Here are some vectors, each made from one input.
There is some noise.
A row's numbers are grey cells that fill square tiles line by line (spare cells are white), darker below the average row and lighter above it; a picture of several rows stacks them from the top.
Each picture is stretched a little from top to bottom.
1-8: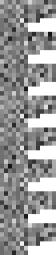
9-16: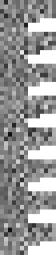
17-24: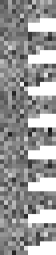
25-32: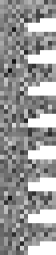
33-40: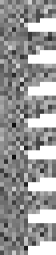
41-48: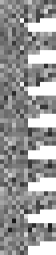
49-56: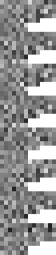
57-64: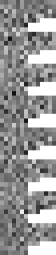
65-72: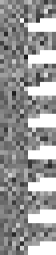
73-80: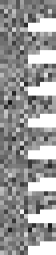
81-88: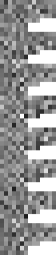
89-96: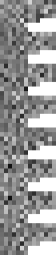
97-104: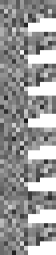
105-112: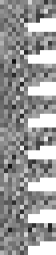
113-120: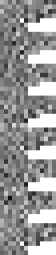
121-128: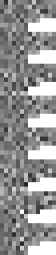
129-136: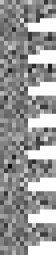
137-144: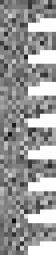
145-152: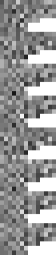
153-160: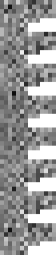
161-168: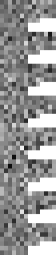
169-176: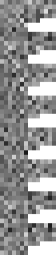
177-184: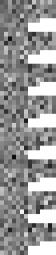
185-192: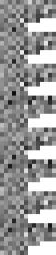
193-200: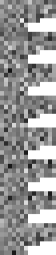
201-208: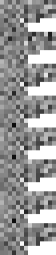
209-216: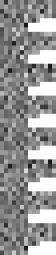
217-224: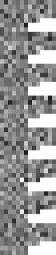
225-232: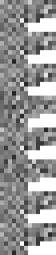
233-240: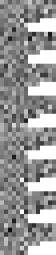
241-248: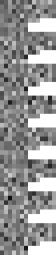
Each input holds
either a point on an 8-point circle, or a point on each of two 4-point lines.
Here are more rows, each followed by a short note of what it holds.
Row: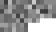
a point on an 8-point circle
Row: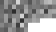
a point on an 8-point circle
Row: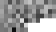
a point on each of two 4-point lines
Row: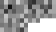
a point on an 8-point circle
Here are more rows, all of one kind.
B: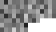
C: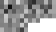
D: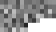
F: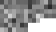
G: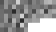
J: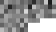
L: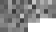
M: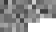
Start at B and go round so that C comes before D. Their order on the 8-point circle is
B, M, L, G, C, J, F, D.
